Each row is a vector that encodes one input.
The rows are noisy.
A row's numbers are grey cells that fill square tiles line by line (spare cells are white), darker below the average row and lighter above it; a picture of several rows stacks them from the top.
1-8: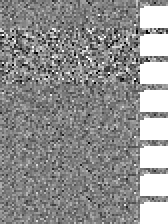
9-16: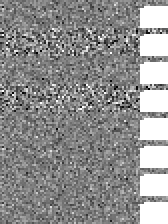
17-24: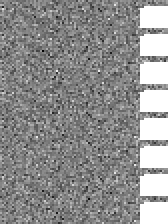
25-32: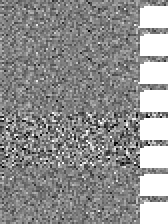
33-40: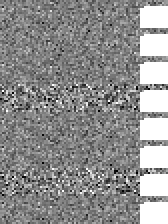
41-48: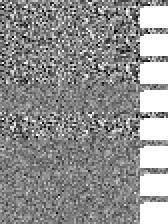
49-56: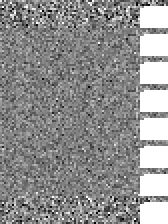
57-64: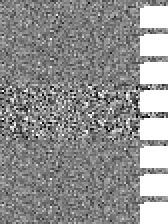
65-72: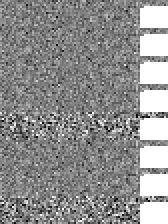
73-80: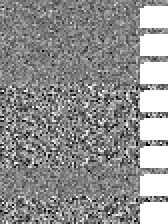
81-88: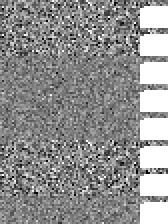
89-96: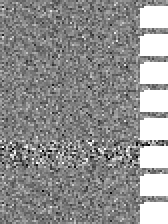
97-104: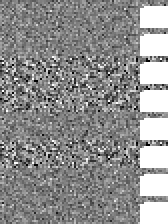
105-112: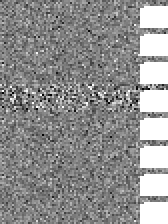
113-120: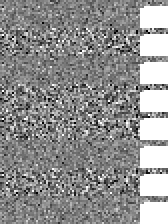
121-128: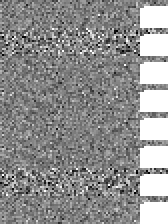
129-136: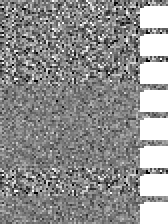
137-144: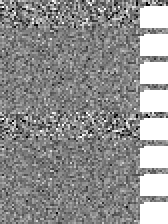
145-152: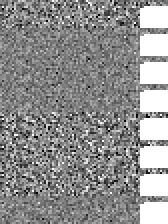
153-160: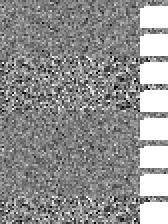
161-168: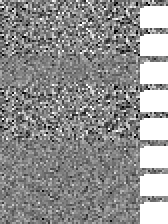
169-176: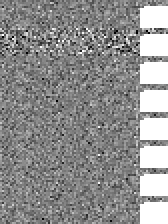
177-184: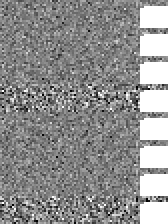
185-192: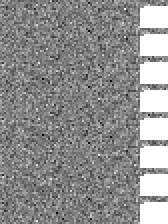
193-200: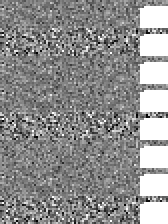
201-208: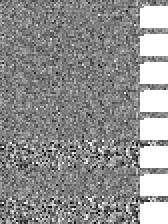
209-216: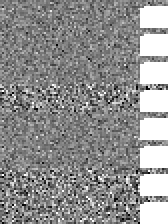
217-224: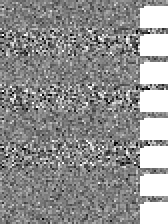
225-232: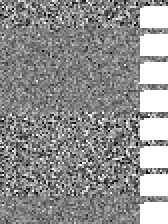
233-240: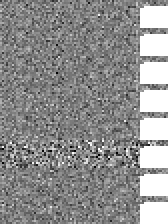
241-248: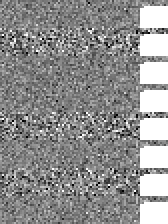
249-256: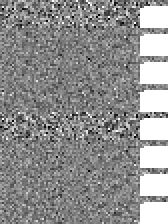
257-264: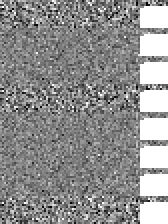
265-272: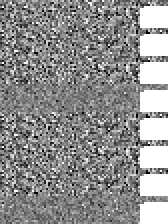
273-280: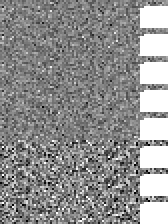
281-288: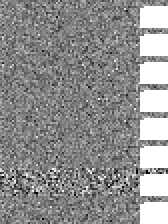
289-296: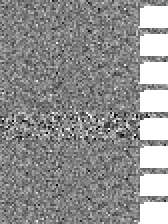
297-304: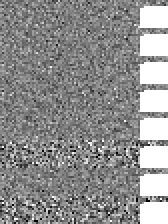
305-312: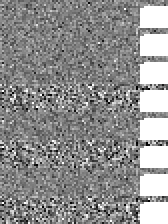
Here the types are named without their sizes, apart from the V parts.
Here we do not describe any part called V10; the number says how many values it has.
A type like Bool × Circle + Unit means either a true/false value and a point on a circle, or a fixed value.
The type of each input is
(Circle + Unit) × Line + V10.
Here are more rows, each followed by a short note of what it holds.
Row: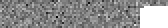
a point on a circle and a point on a line
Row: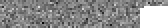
a point on a line
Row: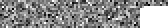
a value of V10
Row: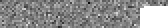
a point on a circle and a point on a line
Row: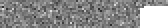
a point on a line
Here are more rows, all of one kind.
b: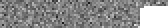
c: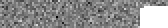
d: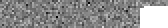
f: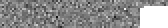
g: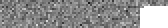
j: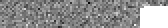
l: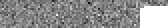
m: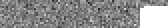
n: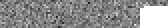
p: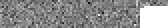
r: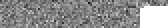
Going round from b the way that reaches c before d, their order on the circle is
b, c, p, l, m, r, g, j, f, n, d.
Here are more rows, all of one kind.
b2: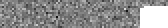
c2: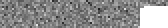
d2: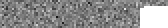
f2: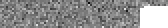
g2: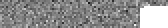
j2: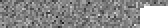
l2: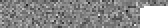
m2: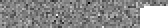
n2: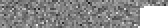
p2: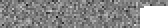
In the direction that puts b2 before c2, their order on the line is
j2, m2, l2, g2, p2, f2, b2, d2, c2, n2.
